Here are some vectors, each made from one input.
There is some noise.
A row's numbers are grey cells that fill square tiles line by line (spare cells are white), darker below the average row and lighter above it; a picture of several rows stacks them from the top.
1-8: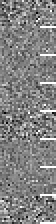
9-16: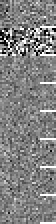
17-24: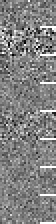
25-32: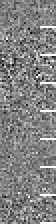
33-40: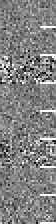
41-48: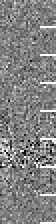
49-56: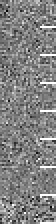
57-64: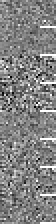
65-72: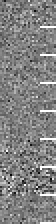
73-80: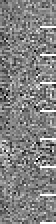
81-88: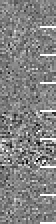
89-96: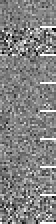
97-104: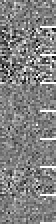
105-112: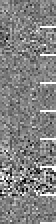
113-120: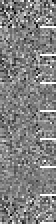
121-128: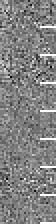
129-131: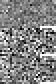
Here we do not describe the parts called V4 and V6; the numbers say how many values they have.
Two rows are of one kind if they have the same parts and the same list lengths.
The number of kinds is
3.
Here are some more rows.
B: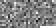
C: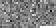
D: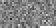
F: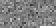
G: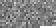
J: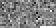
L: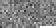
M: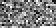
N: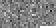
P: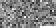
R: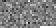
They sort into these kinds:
B, G
C, L, M, N, P, R
D, F, J

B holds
a node of a 7-node tree.
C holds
a value of V4 and a value of V6.
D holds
a point on a 7-point line and a value of V4.
